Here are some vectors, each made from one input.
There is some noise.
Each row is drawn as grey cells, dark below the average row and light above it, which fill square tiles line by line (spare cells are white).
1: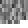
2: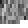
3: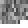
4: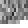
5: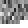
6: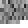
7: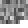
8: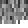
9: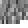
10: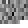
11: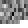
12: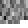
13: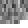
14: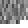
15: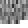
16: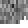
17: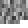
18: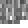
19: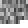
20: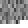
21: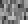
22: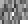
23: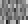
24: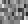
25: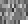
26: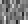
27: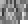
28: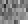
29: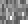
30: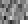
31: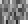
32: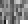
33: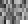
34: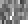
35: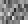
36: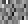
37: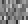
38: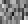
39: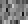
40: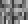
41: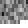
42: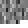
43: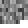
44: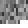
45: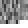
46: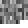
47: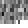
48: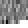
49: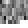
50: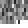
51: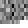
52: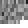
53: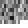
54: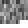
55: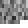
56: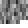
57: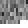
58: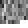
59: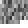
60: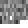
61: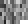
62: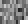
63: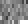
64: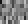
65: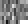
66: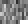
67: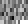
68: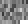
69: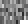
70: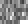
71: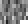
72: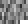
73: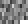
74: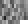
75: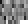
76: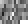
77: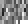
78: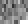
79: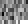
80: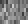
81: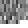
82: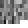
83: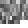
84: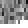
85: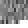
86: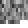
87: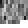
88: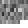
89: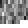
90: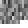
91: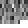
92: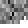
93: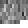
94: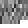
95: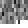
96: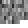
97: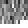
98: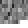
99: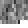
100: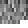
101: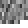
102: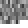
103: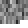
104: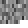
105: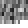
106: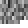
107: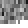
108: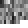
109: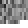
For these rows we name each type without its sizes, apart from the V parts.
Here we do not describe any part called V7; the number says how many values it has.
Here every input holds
a node of a tree, together with either three true/false values, or a value of V7.
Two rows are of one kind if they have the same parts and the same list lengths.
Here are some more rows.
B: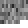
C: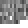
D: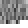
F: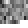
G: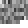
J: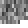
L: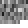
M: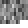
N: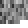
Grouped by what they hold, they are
B, D, F, L, N
C, G, J, M

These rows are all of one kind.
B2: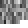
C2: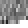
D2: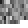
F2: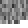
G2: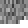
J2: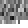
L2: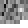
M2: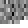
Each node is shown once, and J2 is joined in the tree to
L2.
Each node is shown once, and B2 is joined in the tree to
D2.
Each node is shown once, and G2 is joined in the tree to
C2, F2 and M2.
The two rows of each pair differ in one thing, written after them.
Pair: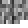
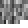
the value of V7
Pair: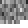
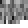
the node of the tree
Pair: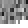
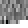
the node of the tree
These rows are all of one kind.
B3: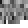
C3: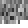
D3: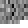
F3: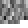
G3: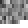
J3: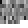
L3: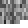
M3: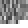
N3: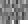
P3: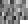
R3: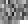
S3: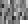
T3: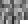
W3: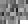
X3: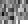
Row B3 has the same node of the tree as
L3, P3, S3 and T3.
